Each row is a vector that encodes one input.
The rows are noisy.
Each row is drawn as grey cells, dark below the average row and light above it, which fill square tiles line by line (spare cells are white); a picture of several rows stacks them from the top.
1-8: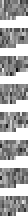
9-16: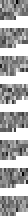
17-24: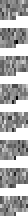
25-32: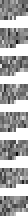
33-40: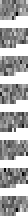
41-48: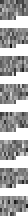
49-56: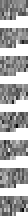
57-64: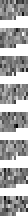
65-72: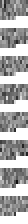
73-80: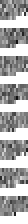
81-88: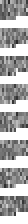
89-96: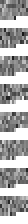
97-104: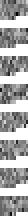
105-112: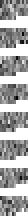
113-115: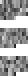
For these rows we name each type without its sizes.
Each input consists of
a point on a circle, a label and a point on a line.
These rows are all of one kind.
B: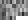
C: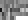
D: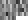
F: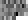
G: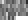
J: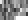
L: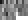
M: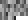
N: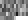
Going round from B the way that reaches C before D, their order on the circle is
B, L, C, J, G, N, F, M, D.
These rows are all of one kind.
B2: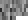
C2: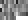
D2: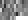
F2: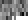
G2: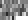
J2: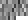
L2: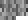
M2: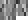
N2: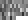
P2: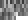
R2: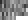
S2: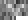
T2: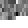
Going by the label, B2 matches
C2 and S2.
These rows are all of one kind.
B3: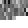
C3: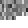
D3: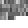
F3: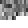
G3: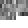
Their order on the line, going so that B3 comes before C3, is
G3, B3, D3, F3, C3.
